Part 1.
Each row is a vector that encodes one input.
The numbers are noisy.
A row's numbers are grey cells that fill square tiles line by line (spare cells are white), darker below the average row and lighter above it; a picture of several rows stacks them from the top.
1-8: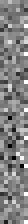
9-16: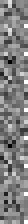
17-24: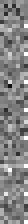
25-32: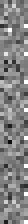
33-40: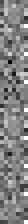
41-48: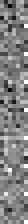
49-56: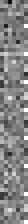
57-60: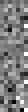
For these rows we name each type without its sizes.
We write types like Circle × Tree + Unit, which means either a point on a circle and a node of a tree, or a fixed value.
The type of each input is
Bool × Bool × Bool × Bool + Line.
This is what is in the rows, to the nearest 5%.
About 15% of them hold a point on a line. The rest hold four true/false values.
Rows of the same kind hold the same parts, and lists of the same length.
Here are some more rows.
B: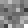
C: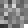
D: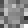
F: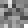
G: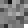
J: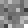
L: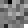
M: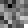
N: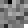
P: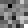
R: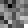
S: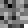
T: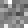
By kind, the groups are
B, C, D, F, G, J, L, N, T
M, P, R, S

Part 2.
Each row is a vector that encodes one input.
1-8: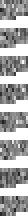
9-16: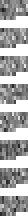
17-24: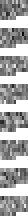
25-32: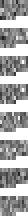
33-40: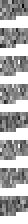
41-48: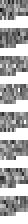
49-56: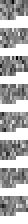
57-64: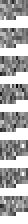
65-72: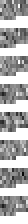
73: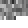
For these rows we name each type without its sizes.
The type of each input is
Label × Label.
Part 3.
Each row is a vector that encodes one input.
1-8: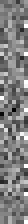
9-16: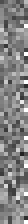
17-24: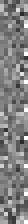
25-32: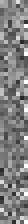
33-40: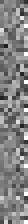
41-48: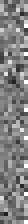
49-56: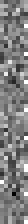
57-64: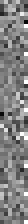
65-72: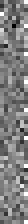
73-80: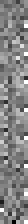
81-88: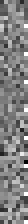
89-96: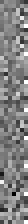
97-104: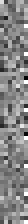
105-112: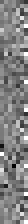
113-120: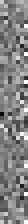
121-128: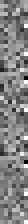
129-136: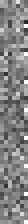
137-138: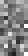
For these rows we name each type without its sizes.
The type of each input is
Bool × Bool × Bool × Bool + Line.
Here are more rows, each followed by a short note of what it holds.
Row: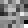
four true/false values
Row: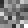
a point on a line
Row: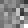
four true/false values
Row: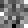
a point on a line
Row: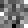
a point on a line
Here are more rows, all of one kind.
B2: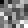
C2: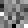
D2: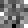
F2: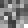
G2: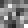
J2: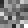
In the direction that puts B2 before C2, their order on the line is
G2, F2, B2, J2, C2, D2.
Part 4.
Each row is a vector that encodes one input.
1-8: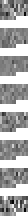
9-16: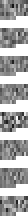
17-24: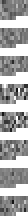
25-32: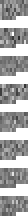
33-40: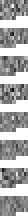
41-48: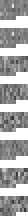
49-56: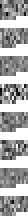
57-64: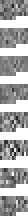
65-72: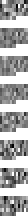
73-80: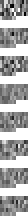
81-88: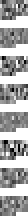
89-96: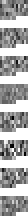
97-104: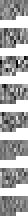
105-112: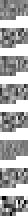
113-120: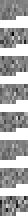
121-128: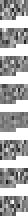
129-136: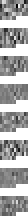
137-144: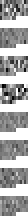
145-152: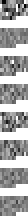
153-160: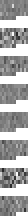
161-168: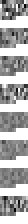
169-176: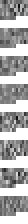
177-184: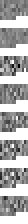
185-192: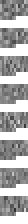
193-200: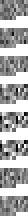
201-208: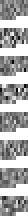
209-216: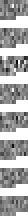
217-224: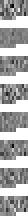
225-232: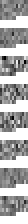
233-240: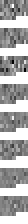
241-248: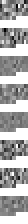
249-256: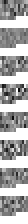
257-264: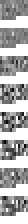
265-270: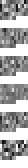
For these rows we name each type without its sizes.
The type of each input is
Bool × Line.
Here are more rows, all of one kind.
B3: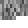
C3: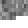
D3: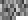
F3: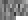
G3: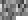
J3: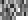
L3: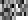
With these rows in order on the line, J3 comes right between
C3 and D3.
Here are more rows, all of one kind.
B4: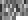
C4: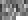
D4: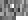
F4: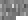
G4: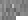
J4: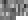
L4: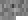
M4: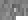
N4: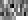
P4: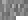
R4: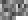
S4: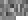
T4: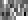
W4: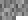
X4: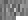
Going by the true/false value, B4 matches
C4, D4, T4 and X4.
